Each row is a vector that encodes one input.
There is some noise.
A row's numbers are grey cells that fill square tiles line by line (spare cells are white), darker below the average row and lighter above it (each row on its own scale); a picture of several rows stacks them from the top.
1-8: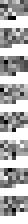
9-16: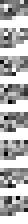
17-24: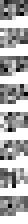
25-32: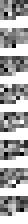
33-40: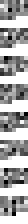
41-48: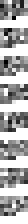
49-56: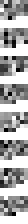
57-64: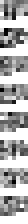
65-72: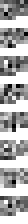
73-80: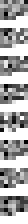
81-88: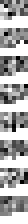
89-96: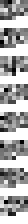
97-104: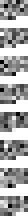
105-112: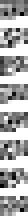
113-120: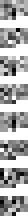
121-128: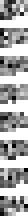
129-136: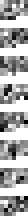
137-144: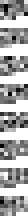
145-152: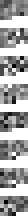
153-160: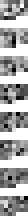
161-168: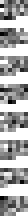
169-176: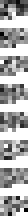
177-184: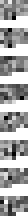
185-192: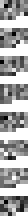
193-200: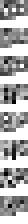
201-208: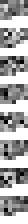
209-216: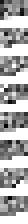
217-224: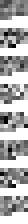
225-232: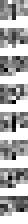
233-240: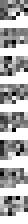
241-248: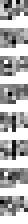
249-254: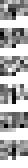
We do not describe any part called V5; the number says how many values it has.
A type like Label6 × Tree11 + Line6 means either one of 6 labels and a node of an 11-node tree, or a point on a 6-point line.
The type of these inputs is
(Bool × Bool × Bool + V5) × Label7.
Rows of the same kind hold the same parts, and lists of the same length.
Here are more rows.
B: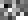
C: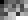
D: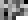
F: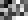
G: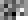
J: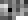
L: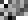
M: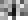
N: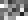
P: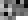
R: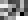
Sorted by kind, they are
B, F, J, L, N, R
C, D, G, M, P

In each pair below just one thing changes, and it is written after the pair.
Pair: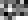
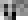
one of the three true/false values
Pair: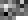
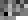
the label
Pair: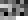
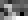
one of the three true/false values
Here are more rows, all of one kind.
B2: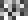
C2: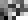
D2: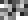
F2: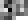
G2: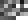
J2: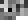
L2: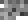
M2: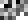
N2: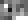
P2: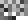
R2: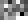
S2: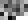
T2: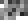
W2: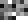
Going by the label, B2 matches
D2, L2, R2 and T2.
